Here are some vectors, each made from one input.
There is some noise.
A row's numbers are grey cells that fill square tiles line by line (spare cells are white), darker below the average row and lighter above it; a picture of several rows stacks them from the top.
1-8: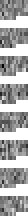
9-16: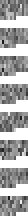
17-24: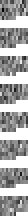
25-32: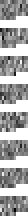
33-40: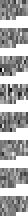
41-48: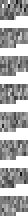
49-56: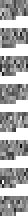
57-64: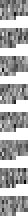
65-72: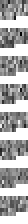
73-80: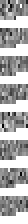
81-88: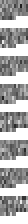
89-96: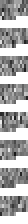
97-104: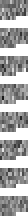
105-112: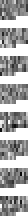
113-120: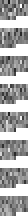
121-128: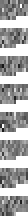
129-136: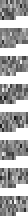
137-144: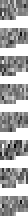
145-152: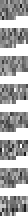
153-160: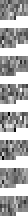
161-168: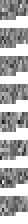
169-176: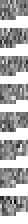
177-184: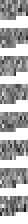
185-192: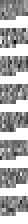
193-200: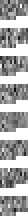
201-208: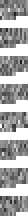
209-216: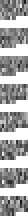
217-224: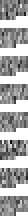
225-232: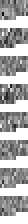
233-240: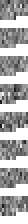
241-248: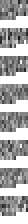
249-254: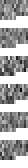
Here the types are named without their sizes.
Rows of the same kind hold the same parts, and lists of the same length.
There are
4 kinds of row.
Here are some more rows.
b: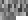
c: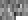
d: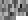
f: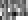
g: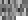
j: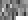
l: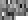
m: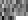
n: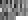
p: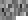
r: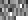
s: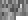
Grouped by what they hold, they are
b, d, g, l
c, f, j, r, s
m, p
n

